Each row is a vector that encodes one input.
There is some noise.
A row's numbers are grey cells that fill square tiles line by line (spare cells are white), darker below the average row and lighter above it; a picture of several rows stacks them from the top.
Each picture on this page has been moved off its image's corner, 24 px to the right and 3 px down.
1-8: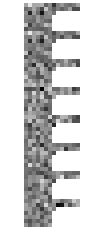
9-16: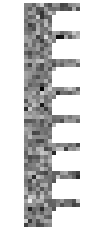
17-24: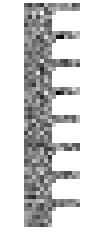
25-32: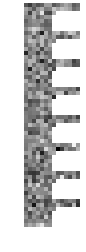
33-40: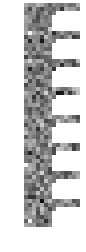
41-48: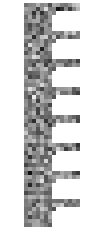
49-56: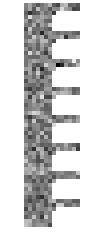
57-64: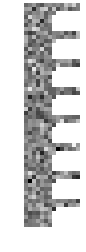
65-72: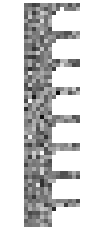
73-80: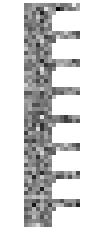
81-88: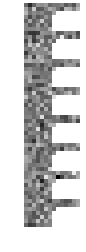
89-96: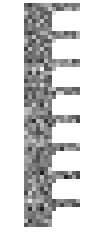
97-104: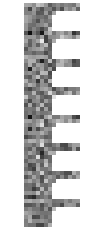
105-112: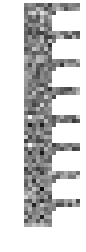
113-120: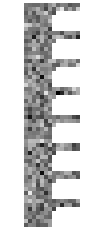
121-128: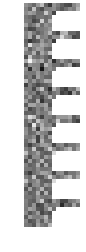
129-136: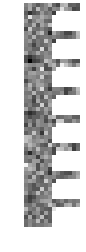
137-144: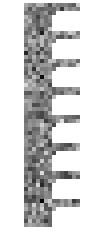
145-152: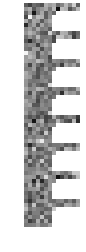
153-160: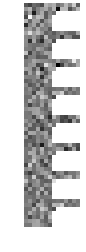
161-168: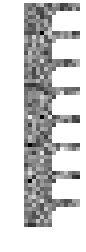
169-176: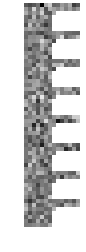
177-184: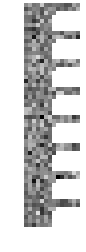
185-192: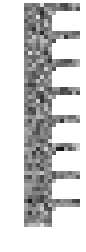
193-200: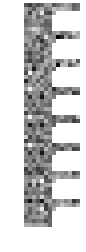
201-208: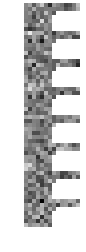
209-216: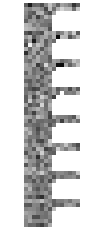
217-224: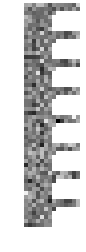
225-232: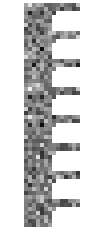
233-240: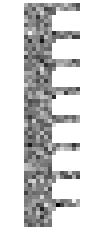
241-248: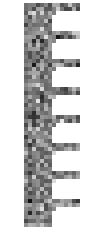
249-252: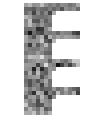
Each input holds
one of 6 labels, together with either one of 8 labels, or a point on a 7-point line and a true/false value.
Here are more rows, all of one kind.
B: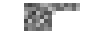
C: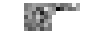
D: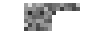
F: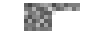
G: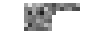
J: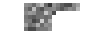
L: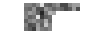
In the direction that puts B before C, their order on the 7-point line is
B, F, C, L, G, D, J.
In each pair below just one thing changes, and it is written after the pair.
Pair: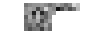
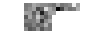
the true/false value
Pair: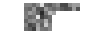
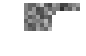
the place on the 7-point line
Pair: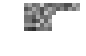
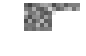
the label
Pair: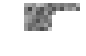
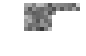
the true/false value
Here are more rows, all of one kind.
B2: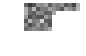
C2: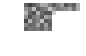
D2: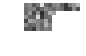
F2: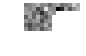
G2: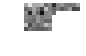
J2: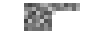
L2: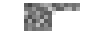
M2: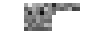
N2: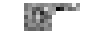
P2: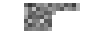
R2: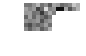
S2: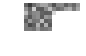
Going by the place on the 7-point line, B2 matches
P2 and R2.
